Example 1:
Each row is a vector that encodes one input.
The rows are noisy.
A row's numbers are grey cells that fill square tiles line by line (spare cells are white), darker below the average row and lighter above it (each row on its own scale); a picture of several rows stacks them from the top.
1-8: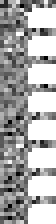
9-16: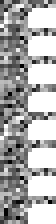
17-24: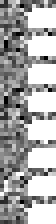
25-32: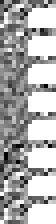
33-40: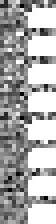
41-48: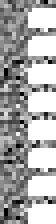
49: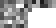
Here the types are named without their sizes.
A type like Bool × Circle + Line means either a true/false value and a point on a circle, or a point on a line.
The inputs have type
Bool × Bool × Bool.
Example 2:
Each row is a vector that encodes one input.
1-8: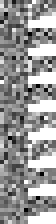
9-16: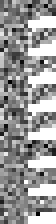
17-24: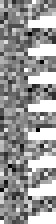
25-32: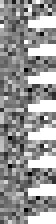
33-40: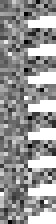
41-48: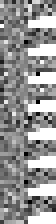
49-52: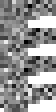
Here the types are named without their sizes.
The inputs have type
Bool × Bool × Bool + Unit.
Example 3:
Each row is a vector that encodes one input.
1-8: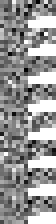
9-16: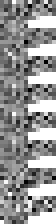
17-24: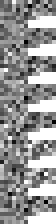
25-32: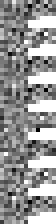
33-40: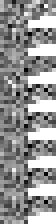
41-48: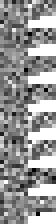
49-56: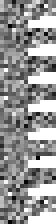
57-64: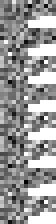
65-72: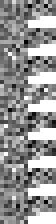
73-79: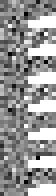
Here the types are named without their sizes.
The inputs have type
Bool × Bool × Bool + Unit.
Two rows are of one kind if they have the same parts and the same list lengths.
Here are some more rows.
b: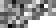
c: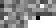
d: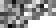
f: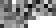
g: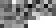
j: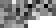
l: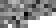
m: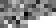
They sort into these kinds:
b, d, f, g, j, l, m
c

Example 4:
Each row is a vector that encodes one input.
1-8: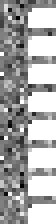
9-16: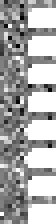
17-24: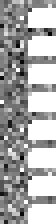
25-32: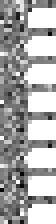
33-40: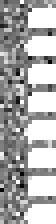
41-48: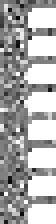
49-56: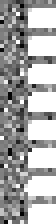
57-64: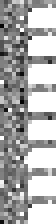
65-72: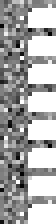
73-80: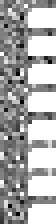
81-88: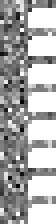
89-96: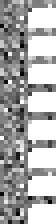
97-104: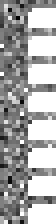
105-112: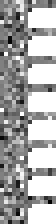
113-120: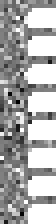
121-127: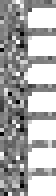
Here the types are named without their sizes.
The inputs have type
Bool × Bool × Bool × Bool.
